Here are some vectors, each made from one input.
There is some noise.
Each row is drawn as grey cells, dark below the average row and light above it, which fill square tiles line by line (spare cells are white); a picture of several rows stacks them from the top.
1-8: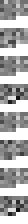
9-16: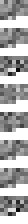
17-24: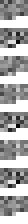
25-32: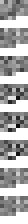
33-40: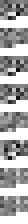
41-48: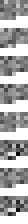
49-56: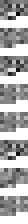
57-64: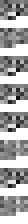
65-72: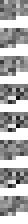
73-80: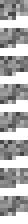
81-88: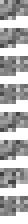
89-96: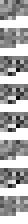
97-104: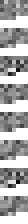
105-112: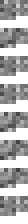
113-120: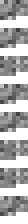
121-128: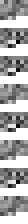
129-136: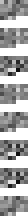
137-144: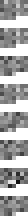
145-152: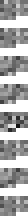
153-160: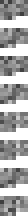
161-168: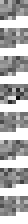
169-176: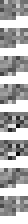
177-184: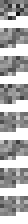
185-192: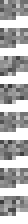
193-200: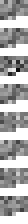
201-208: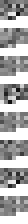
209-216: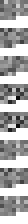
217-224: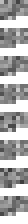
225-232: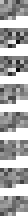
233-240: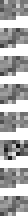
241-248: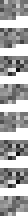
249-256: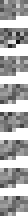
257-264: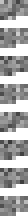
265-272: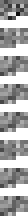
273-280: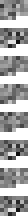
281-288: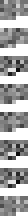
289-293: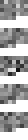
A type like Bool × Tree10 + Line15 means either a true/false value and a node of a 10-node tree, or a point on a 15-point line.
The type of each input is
Line6.
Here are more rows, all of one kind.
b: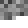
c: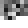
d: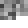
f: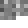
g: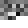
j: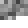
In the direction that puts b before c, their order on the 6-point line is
j, d, f, b, c, g.
